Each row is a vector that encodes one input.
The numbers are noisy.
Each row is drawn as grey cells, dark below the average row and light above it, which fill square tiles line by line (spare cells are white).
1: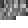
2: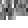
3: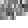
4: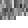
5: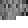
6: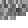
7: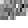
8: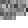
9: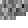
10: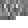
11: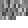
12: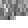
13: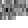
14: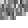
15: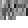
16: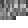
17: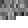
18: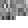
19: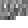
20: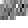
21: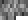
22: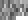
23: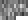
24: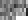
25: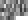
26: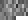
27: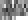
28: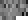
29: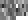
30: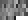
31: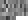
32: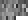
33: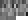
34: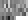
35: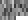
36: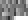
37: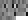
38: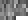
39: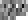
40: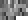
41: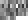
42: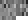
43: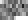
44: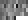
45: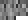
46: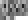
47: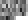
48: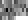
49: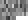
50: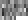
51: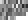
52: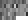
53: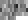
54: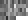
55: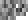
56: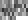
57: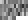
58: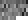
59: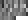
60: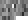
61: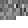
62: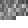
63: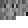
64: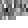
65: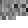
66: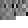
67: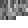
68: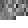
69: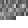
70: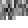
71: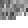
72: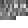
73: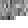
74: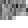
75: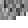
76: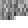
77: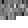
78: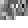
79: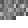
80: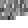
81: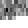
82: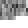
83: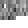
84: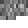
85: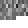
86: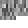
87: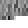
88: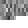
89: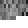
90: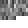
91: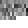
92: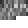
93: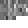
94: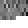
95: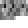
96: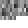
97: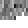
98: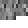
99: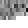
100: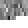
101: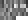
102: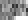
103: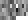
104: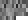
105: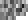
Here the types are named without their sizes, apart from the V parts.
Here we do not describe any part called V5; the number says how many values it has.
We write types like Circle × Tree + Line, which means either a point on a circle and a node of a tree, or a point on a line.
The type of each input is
Label × (Tree + Unit) × V5.
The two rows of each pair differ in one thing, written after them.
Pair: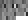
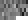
the label
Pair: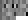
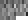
the value of V5
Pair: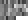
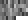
the value of V5
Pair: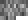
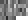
the label
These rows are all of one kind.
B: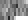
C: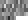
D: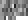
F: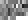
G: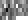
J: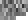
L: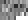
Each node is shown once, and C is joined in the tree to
B.
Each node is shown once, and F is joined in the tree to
J.
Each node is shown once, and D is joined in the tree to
G and L.
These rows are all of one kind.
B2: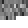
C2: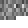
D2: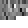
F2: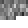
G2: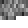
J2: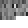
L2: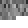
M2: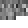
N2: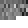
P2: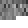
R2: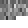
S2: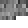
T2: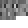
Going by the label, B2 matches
F2 and G2.
